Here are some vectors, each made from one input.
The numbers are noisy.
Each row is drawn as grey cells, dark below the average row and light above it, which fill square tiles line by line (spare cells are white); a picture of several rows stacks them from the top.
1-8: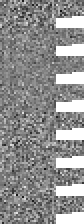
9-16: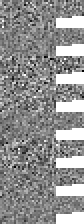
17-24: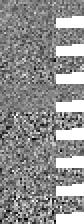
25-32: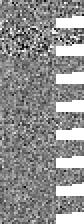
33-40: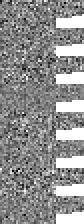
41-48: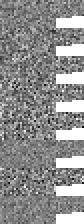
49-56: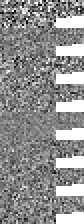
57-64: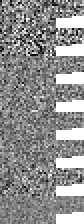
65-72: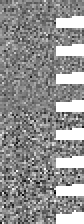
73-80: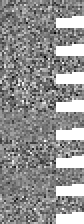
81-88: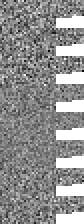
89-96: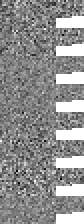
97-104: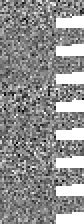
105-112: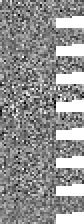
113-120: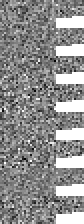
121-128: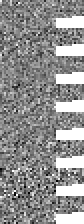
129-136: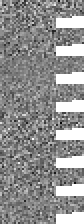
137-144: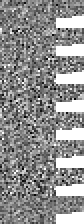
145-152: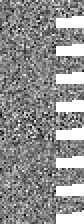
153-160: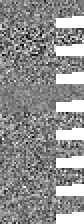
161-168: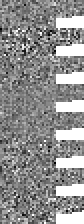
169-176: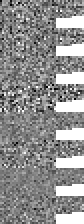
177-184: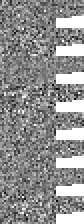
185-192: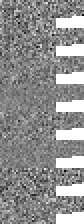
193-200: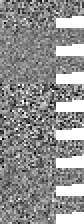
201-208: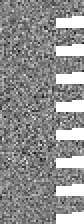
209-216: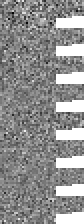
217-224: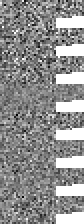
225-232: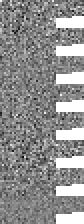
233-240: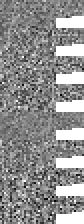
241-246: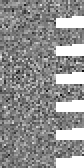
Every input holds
a list of up to two items, each either a point on an 11-point circle, or a point on an 11-point line.
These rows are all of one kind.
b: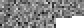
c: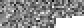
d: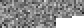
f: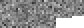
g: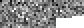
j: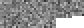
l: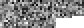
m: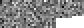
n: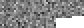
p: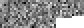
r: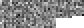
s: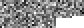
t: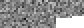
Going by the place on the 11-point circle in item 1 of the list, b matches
d and m.
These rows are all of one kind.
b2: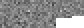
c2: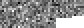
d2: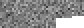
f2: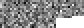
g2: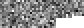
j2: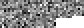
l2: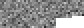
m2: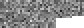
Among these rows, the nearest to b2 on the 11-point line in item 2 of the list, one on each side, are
j2 and l2.
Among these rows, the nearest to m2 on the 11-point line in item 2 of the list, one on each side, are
g2 and l2.
